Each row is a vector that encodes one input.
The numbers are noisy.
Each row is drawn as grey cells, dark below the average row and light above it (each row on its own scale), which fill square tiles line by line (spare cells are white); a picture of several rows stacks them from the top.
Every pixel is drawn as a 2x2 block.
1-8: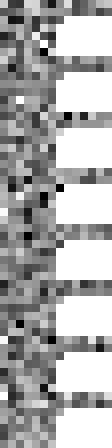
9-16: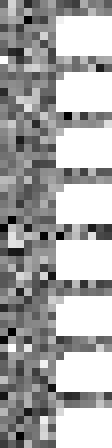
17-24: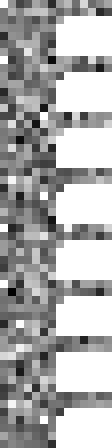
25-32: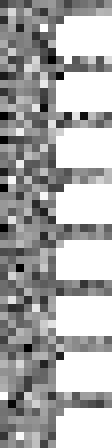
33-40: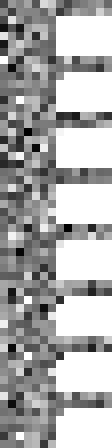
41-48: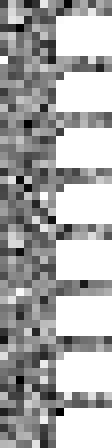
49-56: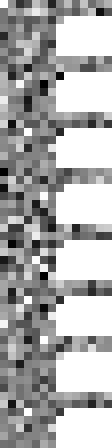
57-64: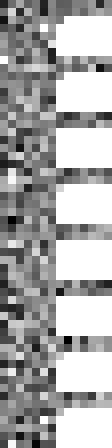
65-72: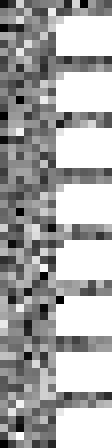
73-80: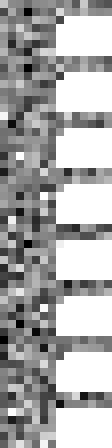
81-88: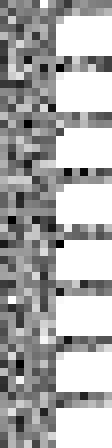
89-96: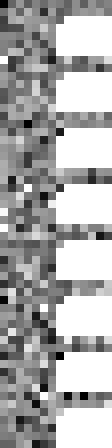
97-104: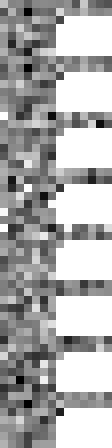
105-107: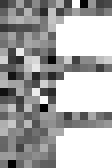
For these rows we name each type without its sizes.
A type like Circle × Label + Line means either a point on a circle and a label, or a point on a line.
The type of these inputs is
(Circle + Unit) × Label + Line.
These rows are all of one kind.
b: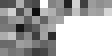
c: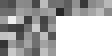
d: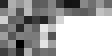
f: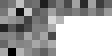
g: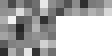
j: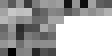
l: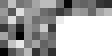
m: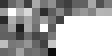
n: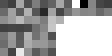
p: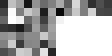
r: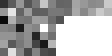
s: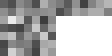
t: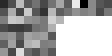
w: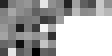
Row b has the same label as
f, j, n and t.
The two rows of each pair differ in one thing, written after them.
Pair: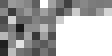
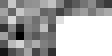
the place on the circle
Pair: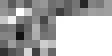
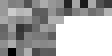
the label
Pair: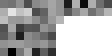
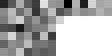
the place on the circle
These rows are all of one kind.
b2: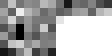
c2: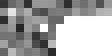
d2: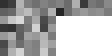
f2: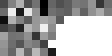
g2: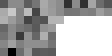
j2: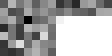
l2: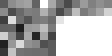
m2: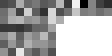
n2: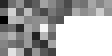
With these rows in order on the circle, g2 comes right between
b2 and j2.
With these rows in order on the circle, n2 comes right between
d2 and l2.
